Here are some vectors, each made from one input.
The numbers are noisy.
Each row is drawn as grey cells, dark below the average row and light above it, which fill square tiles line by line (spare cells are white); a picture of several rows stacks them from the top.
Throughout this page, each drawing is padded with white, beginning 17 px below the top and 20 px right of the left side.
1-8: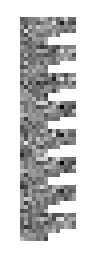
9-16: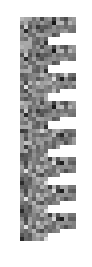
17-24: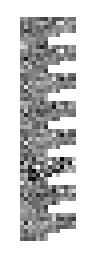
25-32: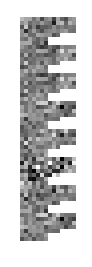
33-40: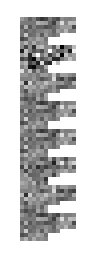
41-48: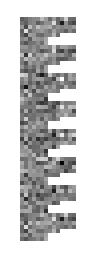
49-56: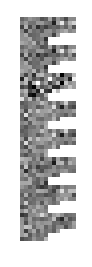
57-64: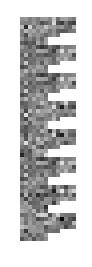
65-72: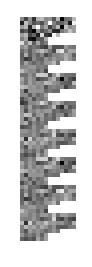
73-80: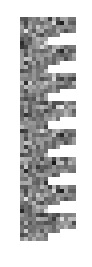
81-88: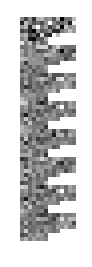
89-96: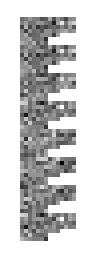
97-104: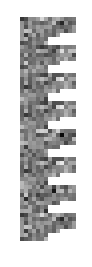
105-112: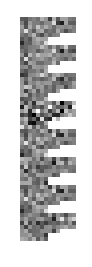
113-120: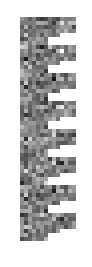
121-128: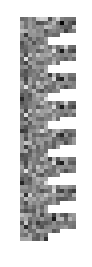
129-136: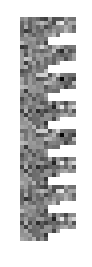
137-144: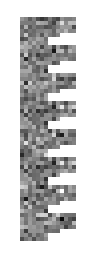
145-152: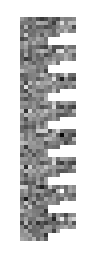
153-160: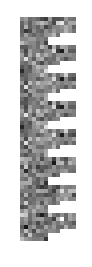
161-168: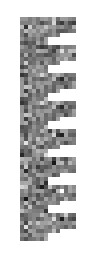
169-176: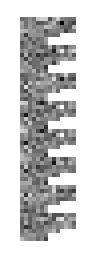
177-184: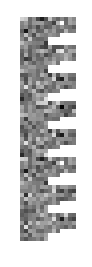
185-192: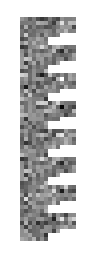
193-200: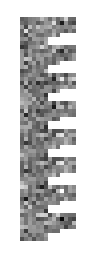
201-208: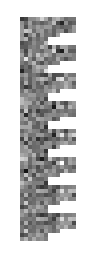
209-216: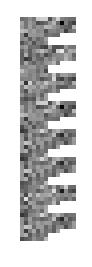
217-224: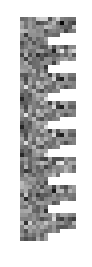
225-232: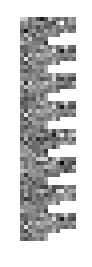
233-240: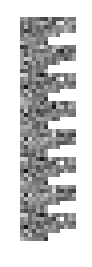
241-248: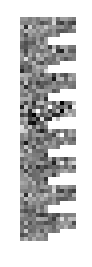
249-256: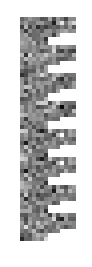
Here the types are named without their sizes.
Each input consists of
either a point on a circle and a true/false value, or a fixed value.
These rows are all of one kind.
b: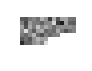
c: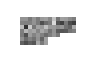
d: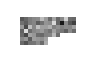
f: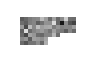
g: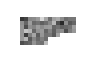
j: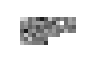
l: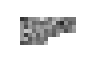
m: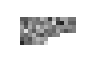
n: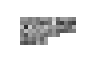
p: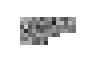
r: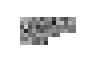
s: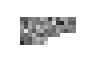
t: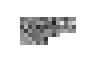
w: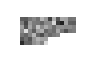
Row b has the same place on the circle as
m, s and w.
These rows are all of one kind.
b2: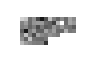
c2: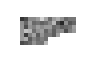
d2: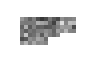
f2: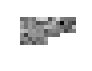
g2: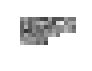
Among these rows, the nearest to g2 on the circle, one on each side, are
b2 and d2.
